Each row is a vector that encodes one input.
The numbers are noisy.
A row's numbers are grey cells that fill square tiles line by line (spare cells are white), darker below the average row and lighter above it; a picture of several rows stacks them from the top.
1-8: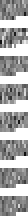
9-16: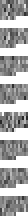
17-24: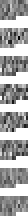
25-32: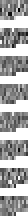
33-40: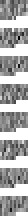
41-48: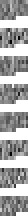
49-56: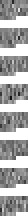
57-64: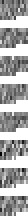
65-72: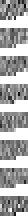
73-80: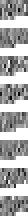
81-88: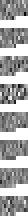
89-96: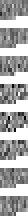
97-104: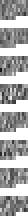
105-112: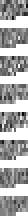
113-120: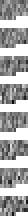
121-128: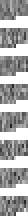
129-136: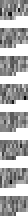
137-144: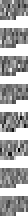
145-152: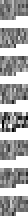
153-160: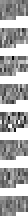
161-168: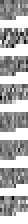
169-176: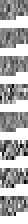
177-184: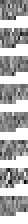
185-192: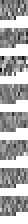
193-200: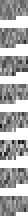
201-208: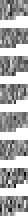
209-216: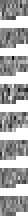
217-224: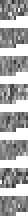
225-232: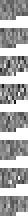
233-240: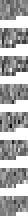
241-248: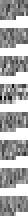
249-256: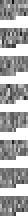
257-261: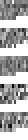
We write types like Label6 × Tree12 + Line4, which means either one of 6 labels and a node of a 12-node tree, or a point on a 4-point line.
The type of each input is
Bool × Circle6.
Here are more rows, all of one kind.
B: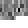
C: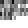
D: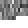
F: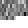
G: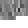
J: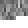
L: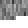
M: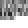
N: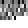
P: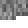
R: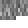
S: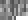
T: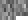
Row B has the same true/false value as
D, G and M.
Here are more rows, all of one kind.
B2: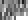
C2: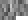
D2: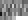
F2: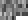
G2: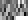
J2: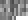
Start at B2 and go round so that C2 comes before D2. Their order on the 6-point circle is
B2, J2, G2, C2, D2, F2.
